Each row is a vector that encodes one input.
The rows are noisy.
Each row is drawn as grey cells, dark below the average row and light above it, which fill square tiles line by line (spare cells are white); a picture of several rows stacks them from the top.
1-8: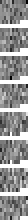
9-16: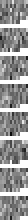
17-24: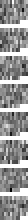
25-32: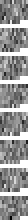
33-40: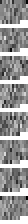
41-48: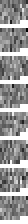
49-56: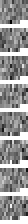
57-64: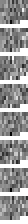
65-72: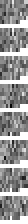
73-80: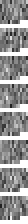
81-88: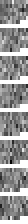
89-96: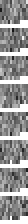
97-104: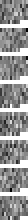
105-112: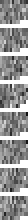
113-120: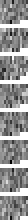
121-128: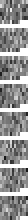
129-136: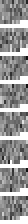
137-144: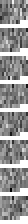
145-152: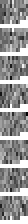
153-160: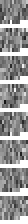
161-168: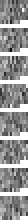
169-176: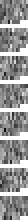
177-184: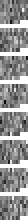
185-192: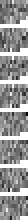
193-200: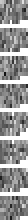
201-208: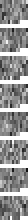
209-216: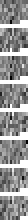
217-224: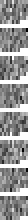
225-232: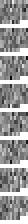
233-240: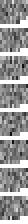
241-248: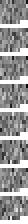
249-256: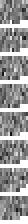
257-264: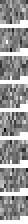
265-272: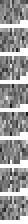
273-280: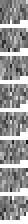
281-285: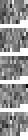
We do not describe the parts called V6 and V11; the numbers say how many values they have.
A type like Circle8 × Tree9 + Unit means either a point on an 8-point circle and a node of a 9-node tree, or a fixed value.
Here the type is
Bool × (Line7 + V6) + V11.
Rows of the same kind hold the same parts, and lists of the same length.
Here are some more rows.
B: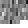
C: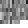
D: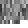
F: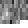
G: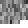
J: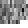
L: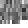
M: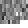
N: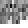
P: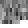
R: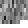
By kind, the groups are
B, C, F, G, P, R
D, L, M
J, N

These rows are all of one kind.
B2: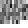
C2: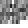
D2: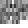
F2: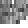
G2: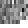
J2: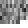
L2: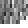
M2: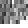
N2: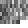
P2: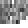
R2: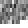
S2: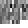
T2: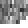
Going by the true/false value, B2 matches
C2, D2, R2 and S2.
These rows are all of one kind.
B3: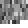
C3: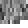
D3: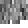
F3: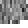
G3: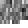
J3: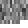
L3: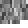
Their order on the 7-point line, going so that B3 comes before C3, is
B3, L3, F3, C3, J3, G3, D3.
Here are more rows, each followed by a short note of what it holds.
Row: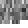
a point on a 7-point line and a true/false value
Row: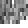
a true/false value and a value of V6
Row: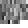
a point on a 7-point line and a true/false value
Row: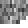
a true/false value and a value of V6
